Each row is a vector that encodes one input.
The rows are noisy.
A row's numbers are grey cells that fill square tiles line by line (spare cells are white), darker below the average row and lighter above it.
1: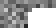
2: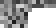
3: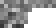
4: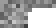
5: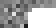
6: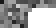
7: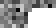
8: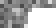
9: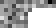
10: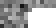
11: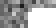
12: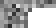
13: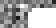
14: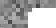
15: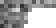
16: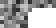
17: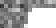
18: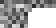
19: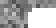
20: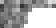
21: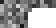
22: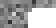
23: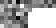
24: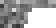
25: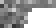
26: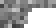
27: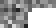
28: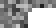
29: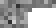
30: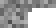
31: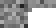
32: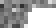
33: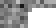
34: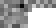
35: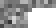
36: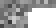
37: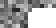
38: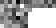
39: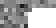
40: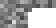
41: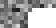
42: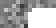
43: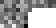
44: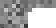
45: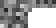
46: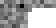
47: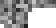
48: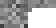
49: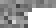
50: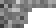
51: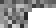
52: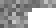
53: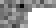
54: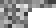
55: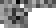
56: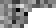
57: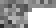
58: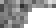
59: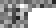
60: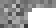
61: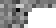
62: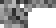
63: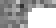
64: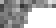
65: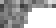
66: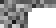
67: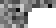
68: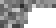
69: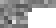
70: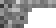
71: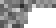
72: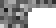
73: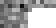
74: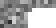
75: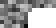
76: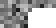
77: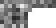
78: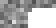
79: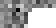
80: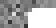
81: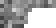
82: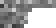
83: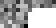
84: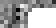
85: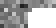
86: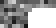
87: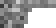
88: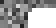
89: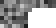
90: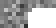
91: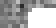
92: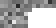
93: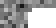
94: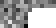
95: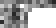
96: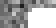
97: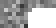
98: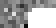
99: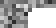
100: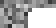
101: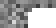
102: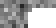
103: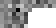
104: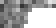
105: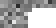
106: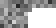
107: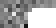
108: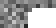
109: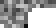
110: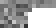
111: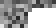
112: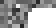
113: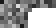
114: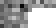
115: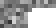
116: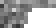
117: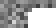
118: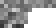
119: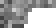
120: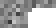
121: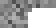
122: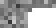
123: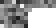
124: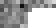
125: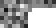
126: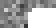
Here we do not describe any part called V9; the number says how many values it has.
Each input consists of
one of 11 labels, together with either a point on a 7-point line, or a value of V9.
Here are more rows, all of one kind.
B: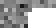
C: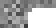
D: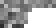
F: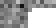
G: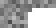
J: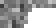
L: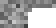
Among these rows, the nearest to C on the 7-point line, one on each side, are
B and L.
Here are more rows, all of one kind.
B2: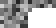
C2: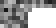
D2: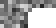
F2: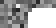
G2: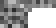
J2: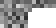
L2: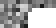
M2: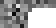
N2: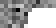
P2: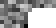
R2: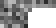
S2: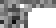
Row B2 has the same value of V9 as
D2, L2 and P2.
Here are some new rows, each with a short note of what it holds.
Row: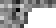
one of 11 labels and a value of V9
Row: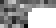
one of 11 labels and a value of V9
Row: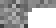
one of 11 labels and a point on a 7-point line
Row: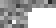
one of 11 labels and a point on a 7-point line
